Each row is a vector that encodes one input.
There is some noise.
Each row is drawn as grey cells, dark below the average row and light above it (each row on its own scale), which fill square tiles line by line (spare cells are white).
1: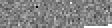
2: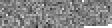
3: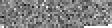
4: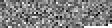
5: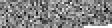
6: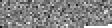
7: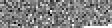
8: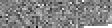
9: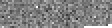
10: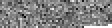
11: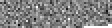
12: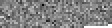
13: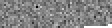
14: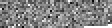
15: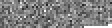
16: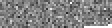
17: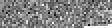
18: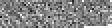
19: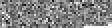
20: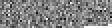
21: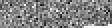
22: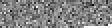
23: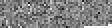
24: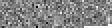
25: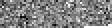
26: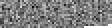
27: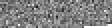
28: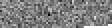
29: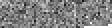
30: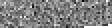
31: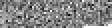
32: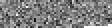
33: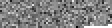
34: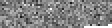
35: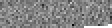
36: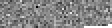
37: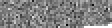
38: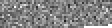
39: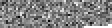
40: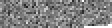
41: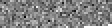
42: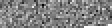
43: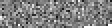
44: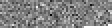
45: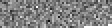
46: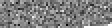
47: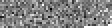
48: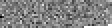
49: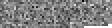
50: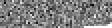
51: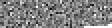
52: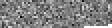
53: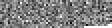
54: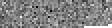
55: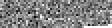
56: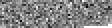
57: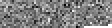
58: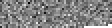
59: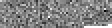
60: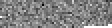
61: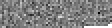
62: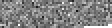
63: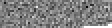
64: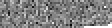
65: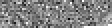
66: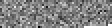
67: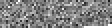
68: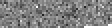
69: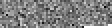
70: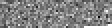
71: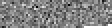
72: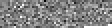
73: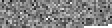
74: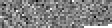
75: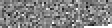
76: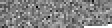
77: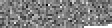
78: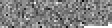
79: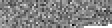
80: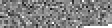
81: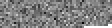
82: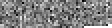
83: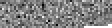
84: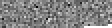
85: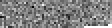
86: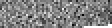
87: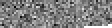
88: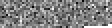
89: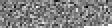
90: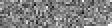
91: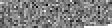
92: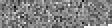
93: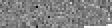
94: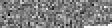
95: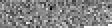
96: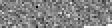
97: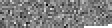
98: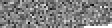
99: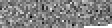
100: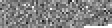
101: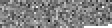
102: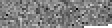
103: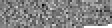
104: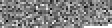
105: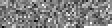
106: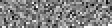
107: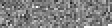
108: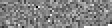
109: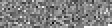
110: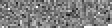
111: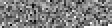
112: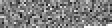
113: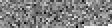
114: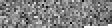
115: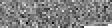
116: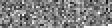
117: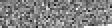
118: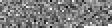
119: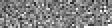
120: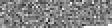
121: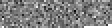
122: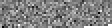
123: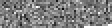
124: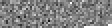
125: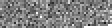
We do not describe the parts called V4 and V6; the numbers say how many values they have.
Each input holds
a point on a 5-point line and a value of V6, together with either a fixed value, or a true/false value and a value of V4.
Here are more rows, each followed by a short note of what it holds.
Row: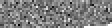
a point on a 5-point line and a value of V6
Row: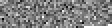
a point on a 5-point line, a true/false value, a value of V4 and a value of V6
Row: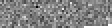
a point on a 5-point line, a true/false value, a value of V4 and a value of V6
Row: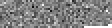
a point on a 5-point line, a true/false value, a value of V4 and a value of V6
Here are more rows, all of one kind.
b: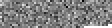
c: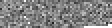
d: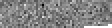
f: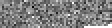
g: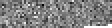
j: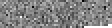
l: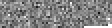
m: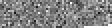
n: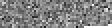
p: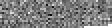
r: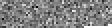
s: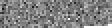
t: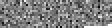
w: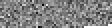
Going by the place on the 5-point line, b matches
f, p, t and w.
